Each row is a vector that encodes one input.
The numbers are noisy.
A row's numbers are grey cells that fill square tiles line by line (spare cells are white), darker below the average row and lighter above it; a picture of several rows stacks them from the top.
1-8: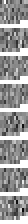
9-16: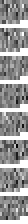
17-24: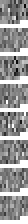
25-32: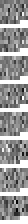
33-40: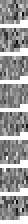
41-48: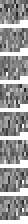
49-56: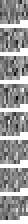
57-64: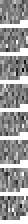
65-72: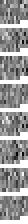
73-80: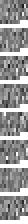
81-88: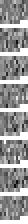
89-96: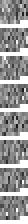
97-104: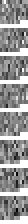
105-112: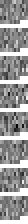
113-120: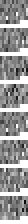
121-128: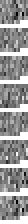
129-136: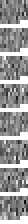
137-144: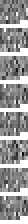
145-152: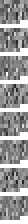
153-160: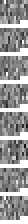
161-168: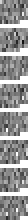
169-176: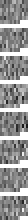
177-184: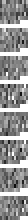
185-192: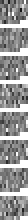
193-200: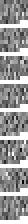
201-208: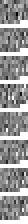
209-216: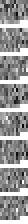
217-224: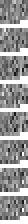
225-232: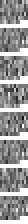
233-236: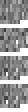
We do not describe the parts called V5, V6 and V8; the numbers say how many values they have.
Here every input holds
either one of 7 labels, a true/false value, a value of V5, a value of V6 and a value of V8, or a list of up to two points on a 7-point line.
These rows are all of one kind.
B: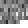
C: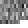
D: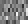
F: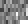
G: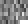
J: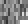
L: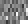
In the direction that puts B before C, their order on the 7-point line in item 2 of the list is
J, F, G, B, C, L, D.
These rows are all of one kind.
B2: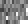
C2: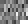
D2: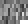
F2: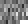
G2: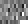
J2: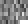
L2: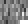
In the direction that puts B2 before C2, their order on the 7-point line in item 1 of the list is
B2, C2, F2, L2, D2, J2, G2.
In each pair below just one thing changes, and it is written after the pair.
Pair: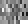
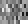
the value of V6
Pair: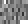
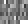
the value of V8
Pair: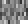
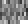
the value of V5
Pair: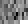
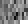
the value of V6
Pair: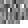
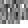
the value of V6
